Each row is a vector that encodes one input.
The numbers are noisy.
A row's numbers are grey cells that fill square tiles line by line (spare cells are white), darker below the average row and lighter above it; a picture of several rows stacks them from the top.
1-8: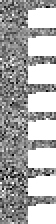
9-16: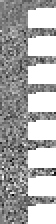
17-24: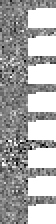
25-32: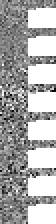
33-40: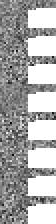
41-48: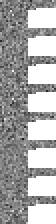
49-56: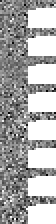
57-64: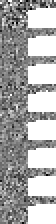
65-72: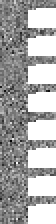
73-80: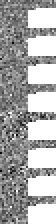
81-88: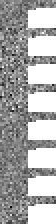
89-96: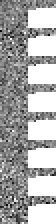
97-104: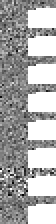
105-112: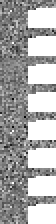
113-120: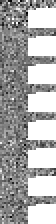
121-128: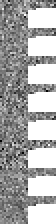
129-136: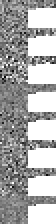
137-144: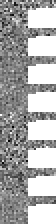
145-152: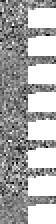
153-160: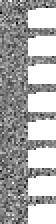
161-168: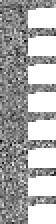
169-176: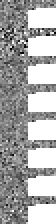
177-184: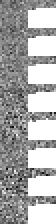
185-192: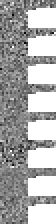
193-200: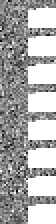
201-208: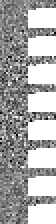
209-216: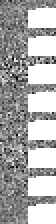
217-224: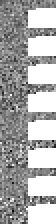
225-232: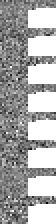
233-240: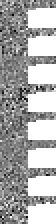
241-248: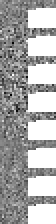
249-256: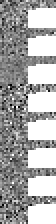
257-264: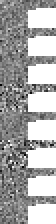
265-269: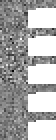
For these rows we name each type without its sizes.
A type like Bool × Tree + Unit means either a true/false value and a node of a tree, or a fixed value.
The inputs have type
List(Line).
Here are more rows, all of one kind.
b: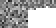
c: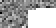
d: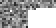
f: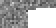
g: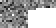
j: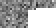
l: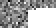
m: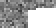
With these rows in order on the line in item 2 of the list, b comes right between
j and m.
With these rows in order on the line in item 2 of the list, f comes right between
c and l.
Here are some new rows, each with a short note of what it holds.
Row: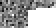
a list of one item
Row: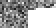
a list of one item
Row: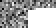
the empty list
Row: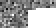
a list of one item
